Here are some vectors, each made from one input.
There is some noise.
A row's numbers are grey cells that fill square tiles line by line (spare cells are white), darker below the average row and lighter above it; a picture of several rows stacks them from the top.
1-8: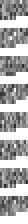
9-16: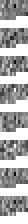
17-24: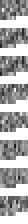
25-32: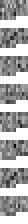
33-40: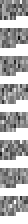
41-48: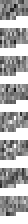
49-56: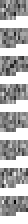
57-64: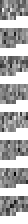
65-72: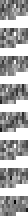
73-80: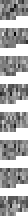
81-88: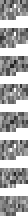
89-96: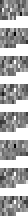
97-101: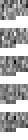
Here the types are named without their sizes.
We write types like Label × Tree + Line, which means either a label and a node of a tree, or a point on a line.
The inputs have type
Bool × (Circle + Unit) + Line.
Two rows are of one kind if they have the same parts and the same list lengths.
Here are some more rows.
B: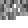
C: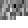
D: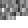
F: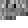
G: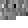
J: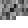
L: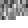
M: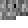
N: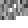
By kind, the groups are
B, L, N
C, D, F, G, M
J

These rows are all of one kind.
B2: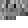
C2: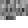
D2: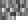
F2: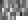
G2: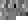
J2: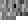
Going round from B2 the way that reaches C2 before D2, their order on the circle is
B2, C2, D2, F2, J2, G2.
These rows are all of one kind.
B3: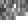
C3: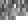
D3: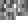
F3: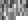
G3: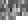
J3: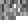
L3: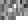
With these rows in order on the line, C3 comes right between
B3 and G3.
